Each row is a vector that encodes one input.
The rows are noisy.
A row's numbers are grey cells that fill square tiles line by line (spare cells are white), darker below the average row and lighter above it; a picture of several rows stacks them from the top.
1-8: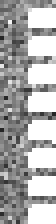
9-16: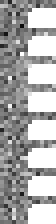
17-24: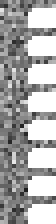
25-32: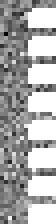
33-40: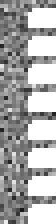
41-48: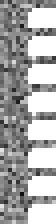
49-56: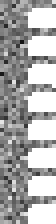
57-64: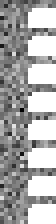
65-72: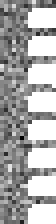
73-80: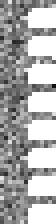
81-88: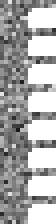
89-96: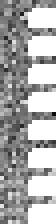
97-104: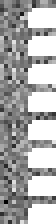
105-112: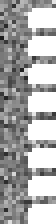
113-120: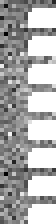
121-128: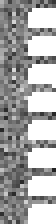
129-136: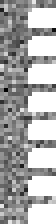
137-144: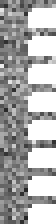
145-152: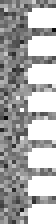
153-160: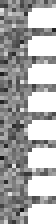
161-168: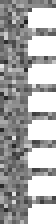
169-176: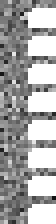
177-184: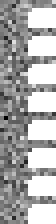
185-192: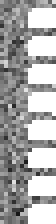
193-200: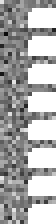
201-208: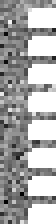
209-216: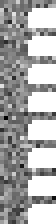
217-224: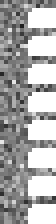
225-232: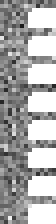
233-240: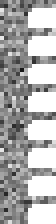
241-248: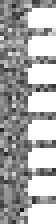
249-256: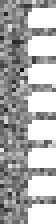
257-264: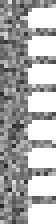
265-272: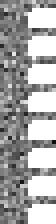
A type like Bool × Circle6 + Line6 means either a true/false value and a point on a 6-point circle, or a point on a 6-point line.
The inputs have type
(Circle16 + Unit) × Label5.
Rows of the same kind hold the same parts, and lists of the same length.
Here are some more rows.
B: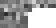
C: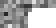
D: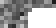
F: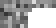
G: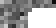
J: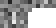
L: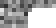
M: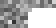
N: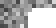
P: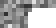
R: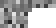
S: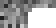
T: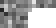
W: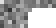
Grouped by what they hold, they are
B, D, F, G, J, M, N, S, T, W
C, L, P, R

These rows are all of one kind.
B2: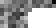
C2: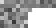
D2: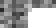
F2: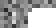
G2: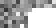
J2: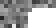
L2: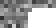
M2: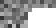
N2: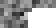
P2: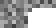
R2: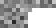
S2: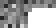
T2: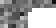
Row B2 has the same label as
D2, N2 and T2.
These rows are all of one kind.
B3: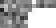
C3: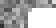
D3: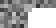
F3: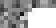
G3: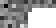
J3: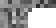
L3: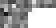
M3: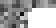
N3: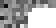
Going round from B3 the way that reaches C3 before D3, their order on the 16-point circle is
B3, J3, G3, L3, C3, F3, M3, N3, D3.
